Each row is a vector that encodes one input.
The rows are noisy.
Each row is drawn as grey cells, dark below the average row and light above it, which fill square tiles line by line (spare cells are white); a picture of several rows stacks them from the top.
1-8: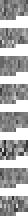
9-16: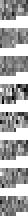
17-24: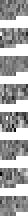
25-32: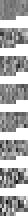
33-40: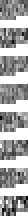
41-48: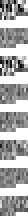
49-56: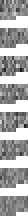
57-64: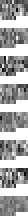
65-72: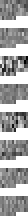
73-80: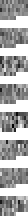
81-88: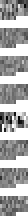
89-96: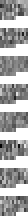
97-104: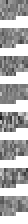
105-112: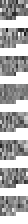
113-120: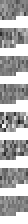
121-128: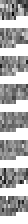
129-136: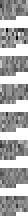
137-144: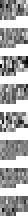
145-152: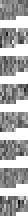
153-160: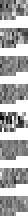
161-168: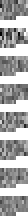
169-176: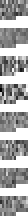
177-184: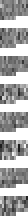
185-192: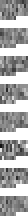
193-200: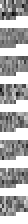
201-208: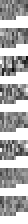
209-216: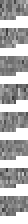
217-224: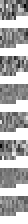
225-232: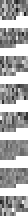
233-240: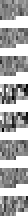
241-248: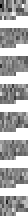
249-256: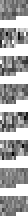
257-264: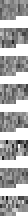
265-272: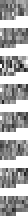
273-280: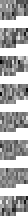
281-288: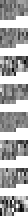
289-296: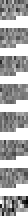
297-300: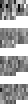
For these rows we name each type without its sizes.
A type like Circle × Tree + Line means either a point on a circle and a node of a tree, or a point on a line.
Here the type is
Circle × Circle × (Circle + Unit) × (Tree + Unit).
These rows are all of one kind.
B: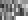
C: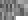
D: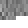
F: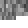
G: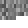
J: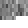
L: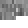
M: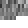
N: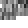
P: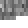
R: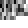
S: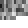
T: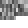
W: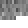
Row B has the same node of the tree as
D, M and W.
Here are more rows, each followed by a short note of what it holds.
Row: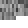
a point on each of three circles
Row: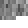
a point on each of three circles and a node of a tree
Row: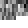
a point on each of two circles and a node of a tree
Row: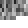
a point on each of two circles and a node of a tree
